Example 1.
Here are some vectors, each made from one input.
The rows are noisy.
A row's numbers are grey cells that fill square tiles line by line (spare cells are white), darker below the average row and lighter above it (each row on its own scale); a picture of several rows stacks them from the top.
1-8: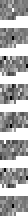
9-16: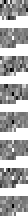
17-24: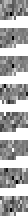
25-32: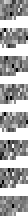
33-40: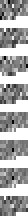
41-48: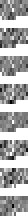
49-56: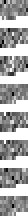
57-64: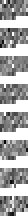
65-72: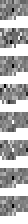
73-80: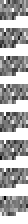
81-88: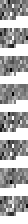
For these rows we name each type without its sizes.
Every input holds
either a fixed value, or three true/false values.
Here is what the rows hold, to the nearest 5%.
About 5% of them hold a fixed value. The rest hold three true/false values.
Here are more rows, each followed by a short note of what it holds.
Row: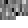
a fixed value
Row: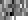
three true/false values
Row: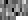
a fixed value
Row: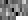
a fixed value
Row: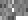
three true/false values
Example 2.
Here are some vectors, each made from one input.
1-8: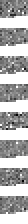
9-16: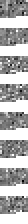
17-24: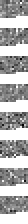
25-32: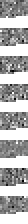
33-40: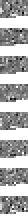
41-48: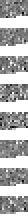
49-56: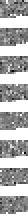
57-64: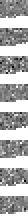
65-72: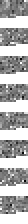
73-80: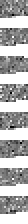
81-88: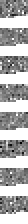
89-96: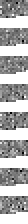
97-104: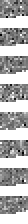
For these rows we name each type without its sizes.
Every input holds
five true/false values.
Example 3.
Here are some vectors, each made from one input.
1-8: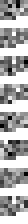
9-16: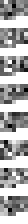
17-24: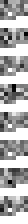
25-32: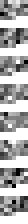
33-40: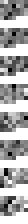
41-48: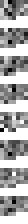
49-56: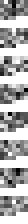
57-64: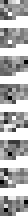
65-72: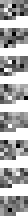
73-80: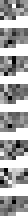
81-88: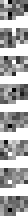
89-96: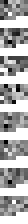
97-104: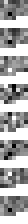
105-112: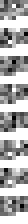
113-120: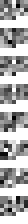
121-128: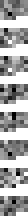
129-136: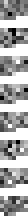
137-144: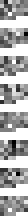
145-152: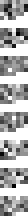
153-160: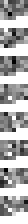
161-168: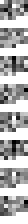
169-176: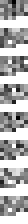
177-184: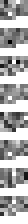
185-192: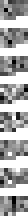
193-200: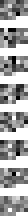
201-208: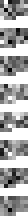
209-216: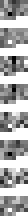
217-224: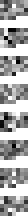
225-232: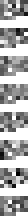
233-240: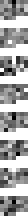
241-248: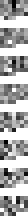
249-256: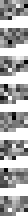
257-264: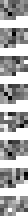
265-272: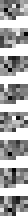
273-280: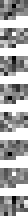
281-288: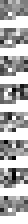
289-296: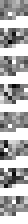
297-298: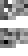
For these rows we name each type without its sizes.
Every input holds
either a fixed value, or three true/false values.
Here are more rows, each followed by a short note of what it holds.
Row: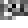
three true/false values
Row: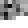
three true/false values
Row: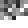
three true/false values
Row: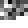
three true/false values
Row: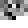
three true/false values
